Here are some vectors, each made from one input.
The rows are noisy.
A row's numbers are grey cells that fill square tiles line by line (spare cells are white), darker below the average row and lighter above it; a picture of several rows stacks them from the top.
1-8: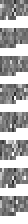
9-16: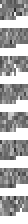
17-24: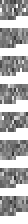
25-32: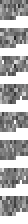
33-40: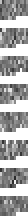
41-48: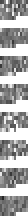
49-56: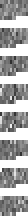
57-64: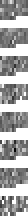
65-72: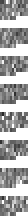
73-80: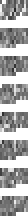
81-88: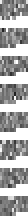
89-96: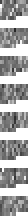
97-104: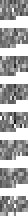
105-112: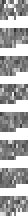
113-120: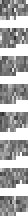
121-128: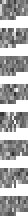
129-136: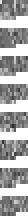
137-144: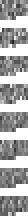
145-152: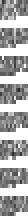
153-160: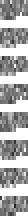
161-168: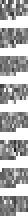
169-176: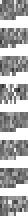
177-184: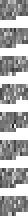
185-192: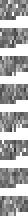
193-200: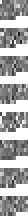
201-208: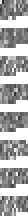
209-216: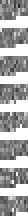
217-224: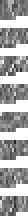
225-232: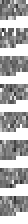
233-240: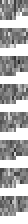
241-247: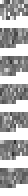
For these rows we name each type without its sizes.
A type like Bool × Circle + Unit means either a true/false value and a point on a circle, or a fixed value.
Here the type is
Bool × Bool × Bool.
